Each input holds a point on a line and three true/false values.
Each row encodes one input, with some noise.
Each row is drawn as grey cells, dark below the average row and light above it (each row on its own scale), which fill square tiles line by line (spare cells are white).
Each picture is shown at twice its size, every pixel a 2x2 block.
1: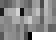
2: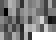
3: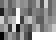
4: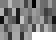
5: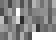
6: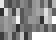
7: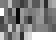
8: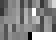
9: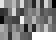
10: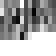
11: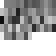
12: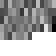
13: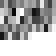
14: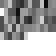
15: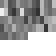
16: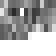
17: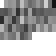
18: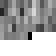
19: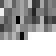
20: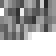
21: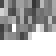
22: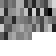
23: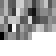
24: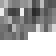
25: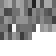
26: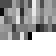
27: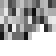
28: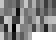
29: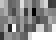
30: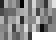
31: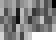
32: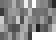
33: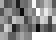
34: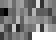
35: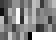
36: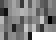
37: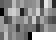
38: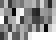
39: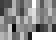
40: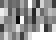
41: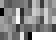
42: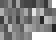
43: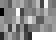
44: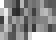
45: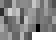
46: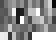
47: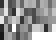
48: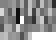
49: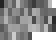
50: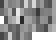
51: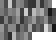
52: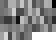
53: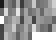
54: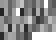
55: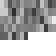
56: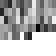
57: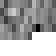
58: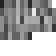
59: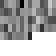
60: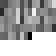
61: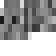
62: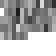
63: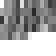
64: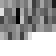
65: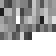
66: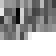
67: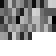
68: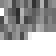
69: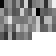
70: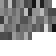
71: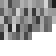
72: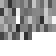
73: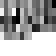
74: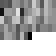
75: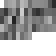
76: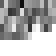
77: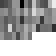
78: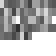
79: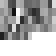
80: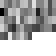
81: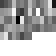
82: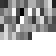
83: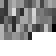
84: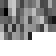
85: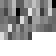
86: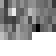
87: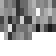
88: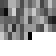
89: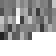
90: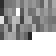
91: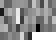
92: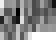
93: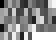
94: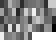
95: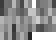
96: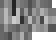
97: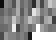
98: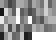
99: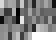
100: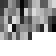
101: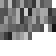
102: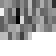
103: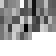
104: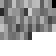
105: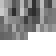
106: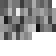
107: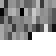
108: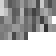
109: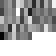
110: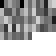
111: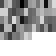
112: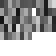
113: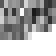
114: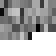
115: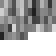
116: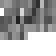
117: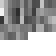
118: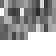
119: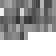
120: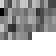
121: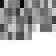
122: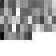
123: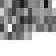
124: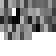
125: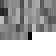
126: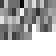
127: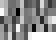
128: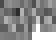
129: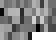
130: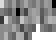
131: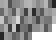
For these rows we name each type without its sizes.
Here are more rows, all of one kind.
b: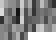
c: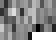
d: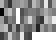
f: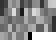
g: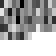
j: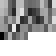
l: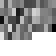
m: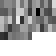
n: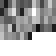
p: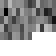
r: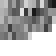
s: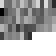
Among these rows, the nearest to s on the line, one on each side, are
b and p.
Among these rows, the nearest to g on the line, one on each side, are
b and f.
